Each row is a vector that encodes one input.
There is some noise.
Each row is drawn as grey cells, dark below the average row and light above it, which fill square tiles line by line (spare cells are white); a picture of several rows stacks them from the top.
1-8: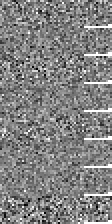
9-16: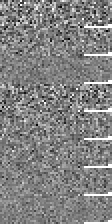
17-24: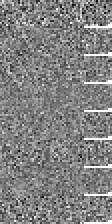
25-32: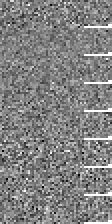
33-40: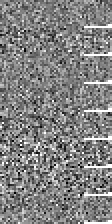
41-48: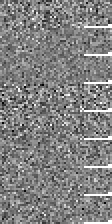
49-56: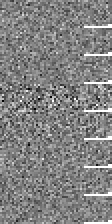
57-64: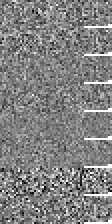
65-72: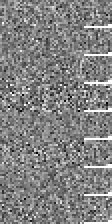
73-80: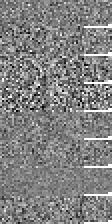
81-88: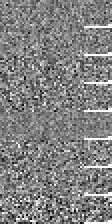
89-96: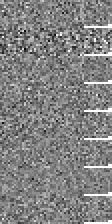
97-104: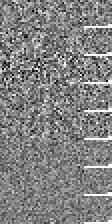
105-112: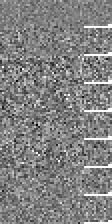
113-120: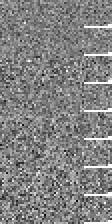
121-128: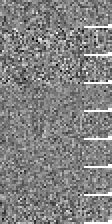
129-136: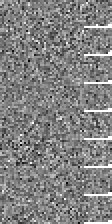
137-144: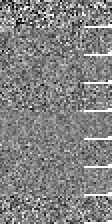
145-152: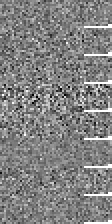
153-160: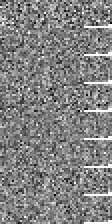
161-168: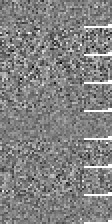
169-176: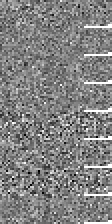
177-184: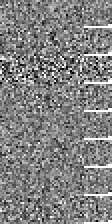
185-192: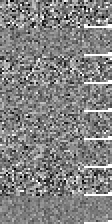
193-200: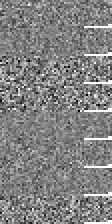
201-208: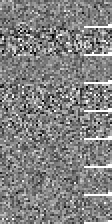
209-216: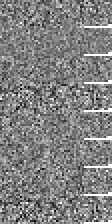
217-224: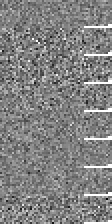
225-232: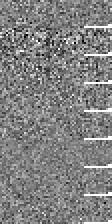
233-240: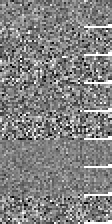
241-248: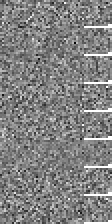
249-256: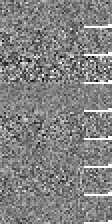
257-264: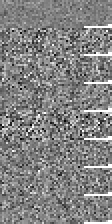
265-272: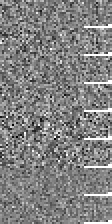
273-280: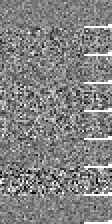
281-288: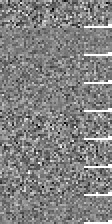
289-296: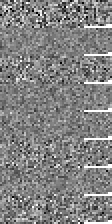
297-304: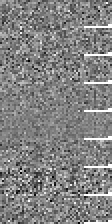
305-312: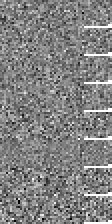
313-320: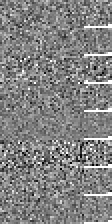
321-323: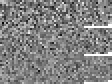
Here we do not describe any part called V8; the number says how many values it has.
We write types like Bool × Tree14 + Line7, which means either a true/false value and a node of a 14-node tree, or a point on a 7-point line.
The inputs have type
(Circle11 + Line13) × V8.
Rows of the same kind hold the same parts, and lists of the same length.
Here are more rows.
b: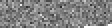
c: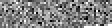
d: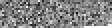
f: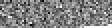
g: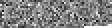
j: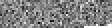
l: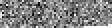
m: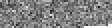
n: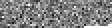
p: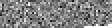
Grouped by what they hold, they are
b, c, d, f, g, l, n
j, m, p

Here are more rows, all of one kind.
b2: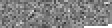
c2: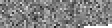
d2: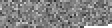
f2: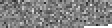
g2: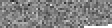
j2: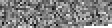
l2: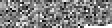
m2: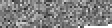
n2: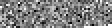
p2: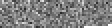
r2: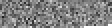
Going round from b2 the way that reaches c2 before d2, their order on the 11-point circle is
b2, c2, r2, f2, l2, m2, g2, j2, n2, p2, d2.
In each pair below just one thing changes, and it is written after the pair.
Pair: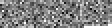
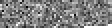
the value of V8
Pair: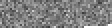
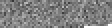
the place on the 11-point circle
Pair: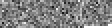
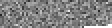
the value of V8
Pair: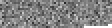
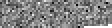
the place on the 11-point circle
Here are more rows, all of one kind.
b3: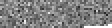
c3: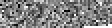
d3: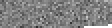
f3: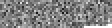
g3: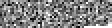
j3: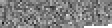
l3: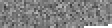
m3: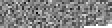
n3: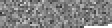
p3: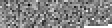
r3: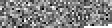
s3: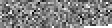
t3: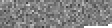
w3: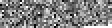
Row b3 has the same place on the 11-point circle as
c3, f3, n3 and w3.
